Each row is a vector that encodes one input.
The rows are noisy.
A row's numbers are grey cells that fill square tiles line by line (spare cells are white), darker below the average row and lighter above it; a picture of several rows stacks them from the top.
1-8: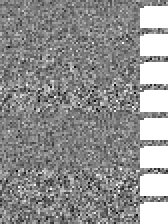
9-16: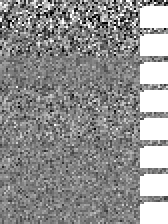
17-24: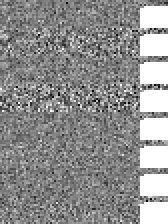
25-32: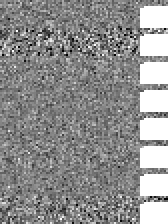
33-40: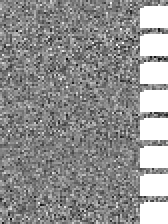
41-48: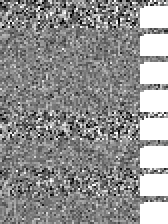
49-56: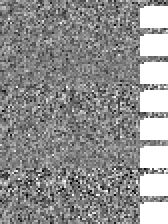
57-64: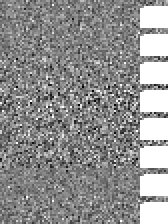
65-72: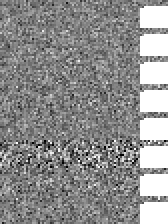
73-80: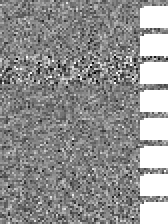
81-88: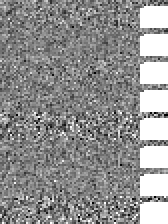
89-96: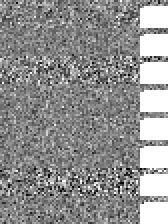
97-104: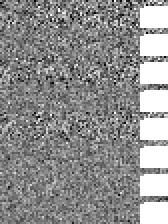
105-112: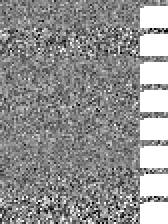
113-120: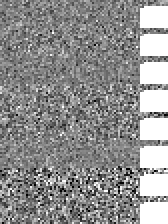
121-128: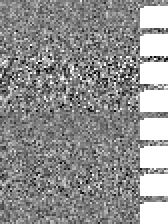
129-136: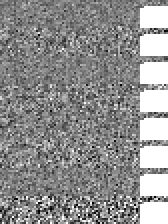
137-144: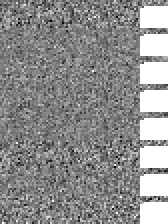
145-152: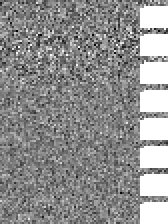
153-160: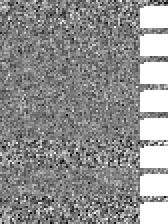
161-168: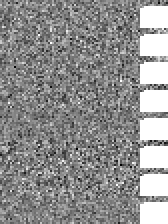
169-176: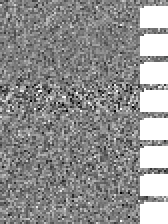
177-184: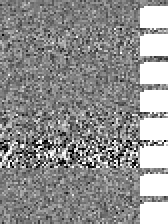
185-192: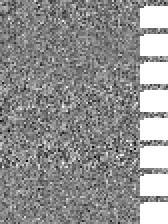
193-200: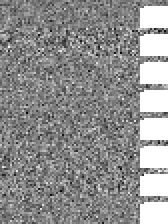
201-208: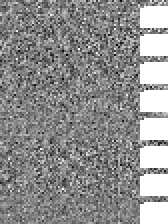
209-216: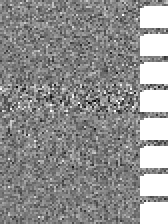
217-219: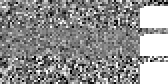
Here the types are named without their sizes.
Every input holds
a node of a tree and a true/false value, together with either a point on a circle, or a fixed value.
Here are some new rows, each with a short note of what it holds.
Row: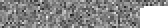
a point on a circle, a node of a tree and a true/false value
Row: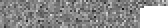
a point on a circle, a node of a tree and a true/false value
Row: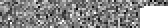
a node of a tree and a true/false value
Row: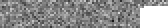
a point on a circle, a node of a tree and a true/false value
